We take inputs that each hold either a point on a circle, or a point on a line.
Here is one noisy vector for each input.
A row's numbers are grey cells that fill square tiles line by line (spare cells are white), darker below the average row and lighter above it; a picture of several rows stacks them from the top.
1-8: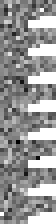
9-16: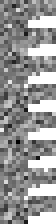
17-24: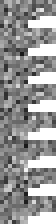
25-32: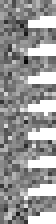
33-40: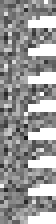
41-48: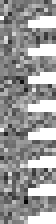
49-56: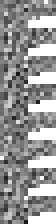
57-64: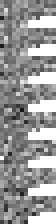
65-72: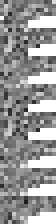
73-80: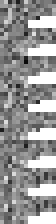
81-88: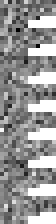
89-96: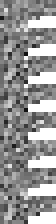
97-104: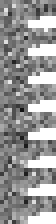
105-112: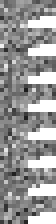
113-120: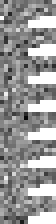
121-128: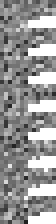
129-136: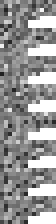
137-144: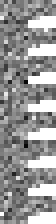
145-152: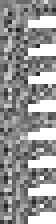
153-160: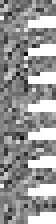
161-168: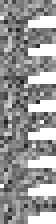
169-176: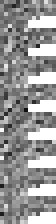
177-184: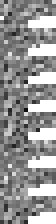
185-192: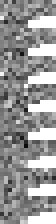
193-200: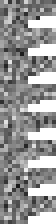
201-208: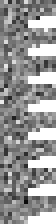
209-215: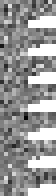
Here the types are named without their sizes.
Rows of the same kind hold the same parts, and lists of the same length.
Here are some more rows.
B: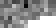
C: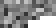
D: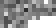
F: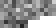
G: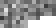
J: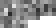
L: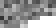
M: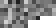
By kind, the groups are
B, D, F, G, J, L
C, M

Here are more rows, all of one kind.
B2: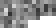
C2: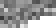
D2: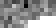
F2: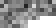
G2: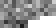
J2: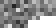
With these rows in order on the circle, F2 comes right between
D2 and G2.
